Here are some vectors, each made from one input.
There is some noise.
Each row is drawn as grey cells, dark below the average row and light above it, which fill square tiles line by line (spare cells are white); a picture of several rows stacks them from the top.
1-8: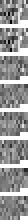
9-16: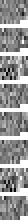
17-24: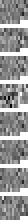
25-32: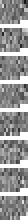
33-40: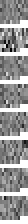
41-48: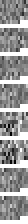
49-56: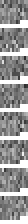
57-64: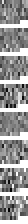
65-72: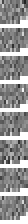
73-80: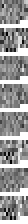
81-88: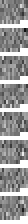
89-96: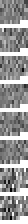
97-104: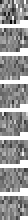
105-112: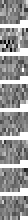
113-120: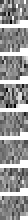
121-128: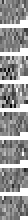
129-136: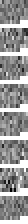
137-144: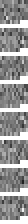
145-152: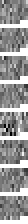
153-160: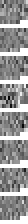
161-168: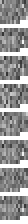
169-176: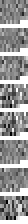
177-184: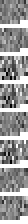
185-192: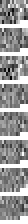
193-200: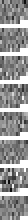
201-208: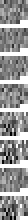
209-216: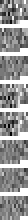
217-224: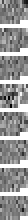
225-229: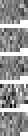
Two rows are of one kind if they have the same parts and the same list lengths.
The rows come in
4 kinds.
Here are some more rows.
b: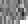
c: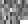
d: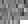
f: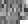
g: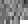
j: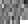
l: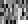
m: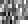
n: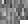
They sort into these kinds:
b, d, g, j
c, f, n
l
m

